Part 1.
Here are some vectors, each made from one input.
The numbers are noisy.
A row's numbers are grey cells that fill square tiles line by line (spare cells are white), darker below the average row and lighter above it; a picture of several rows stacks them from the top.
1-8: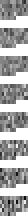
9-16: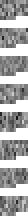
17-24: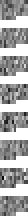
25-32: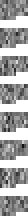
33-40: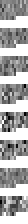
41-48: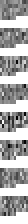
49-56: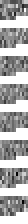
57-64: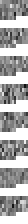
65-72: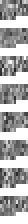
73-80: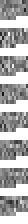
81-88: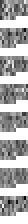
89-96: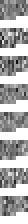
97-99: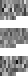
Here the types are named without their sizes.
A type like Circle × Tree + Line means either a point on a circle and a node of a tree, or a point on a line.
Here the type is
Line.
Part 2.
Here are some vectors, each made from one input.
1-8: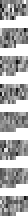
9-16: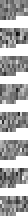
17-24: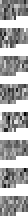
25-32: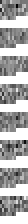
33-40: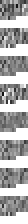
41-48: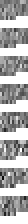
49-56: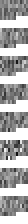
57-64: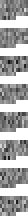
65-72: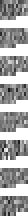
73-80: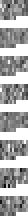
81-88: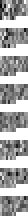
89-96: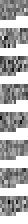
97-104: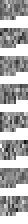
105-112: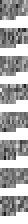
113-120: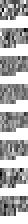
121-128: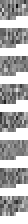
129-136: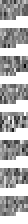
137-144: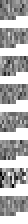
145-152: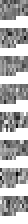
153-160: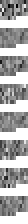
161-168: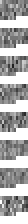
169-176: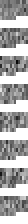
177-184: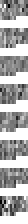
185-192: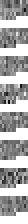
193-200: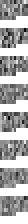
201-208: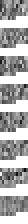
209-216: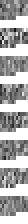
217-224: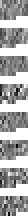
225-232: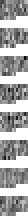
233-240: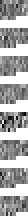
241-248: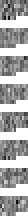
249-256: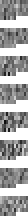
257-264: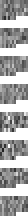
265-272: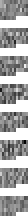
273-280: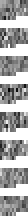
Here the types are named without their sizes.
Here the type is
Line.
